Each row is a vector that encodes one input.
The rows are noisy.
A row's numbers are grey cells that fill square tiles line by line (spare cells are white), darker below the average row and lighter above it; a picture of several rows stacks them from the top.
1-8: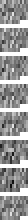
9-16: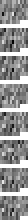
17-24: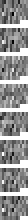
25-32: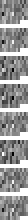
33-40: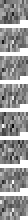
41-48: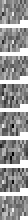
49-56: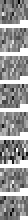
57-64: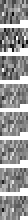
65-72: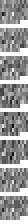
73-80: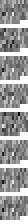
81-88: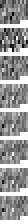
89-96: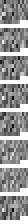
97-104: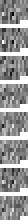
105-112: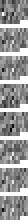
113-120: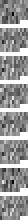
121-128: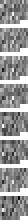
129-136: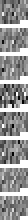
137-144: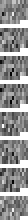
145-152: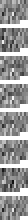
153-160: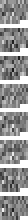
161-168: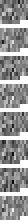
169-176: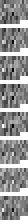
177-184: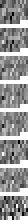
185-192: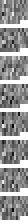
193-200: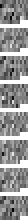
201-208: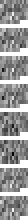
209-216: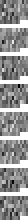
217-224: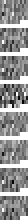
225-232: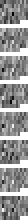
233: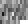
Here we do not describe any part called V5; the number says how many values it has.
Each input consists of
a list of up to two items, each one of 11 labels and a value of V5.
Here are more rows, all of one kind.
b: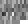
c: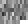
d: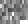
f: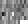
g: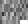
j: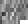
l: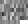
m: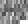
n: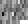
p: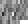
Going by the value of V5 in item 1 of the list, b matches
c and m.
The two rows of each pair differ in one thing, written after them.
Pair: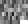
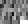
the value of V5 in item 2 of the list
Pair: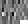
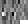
the label in item 2 of the list
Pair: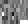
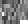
the value of V5 in item 1 of the list
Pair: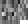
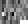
the value of V5 in item 2 of the list
